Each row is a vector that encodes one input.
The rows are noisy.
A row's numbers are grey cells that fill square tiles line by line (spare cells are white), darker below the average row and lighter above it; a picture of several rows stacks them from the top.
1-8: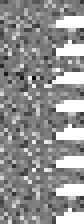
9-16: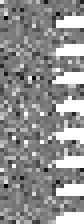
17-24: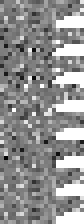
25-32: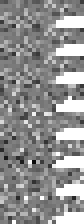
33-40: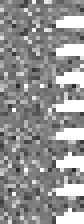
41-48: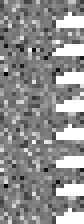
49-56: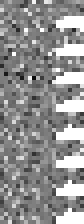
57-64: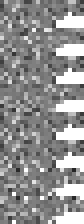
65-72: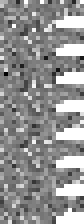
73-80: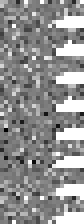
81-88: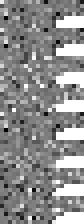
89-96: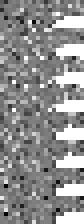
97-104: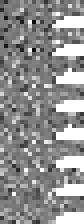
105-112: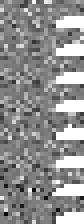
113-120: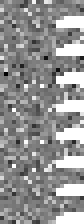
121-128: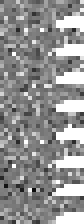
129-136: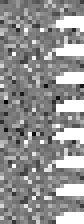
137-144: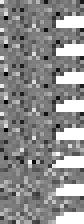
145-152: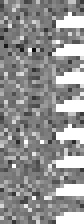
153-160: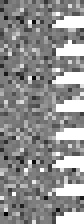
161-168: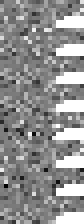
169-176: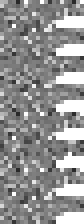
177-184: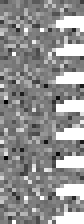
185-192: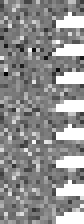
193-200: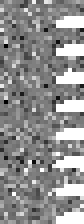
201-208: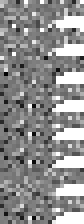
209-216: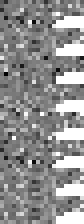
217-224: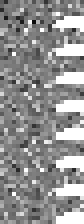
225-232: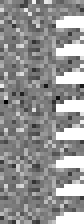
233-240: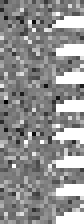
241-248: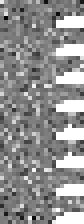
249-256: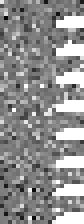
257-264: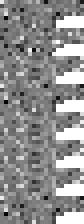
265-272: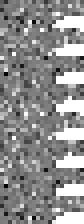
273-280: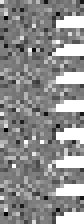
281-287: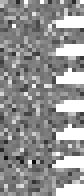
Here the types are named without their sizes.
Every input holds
a label.
